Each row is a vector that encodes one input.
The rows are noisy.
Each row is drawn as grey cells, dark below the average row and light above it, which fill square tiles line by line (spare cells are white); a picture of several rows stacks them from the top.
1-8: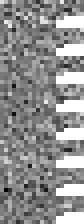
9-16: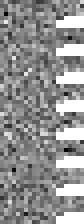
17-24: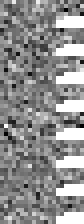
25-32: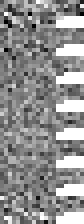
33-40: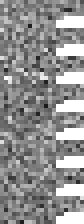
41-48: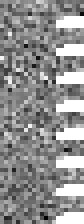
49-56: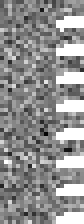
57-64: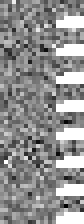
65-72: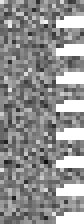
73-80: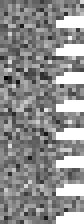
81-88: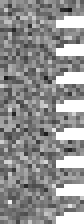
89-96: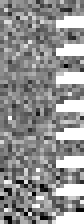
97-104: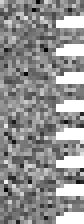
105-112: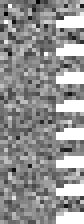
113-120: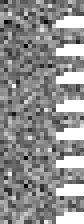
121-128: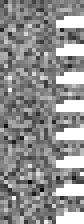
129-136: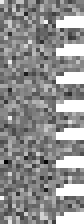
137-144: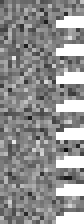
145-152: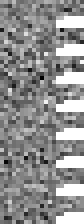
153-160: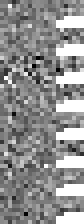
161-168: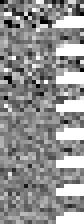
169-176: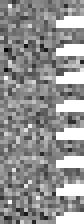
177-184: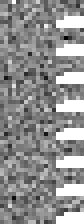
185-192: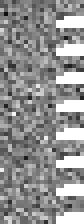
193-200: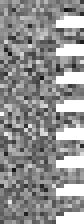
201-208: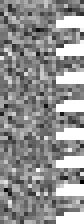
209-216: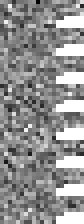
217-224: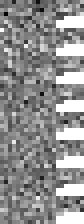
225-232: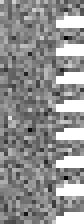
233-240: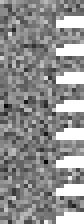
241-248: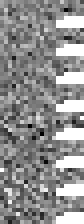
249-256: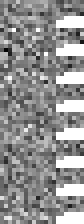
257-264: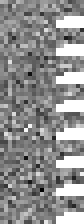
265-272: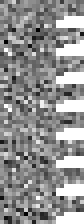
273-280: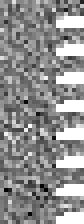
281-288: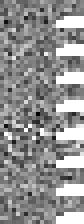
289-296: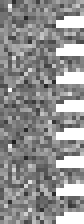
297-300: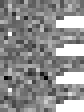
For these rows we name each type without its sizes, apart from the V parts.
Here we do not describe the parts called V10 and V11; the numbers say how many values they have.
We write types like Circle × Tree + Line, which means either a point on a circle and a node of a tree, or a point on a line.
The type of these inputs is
List(Line) + (Tree + V10) × V11.
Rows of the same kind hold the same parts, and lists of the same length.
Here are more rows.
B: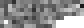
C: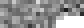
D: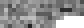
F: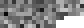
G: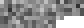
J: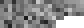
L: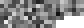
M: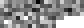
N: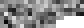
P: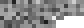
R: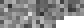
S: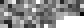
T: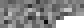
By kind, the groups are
B, J, P
C, D, M
F, T
G, N
L
R, S

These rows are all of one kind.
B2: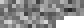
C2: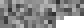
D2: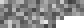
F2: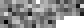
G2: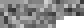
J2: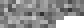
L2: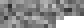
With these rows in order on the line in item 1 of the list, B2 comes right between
G2 and J2.
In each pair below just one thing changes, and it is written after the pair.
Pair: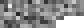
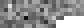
the value of V11
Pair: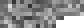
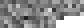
the value of V11
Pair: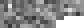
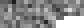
the value of V11
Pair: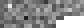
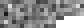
the value of V10
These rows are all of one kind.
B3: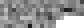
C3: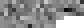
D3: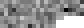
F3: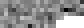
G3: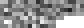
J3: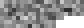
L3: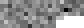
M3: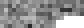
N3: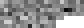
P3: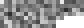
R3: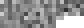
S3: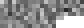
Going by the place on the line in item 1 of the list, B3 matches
C3, D3, F3 and N3.
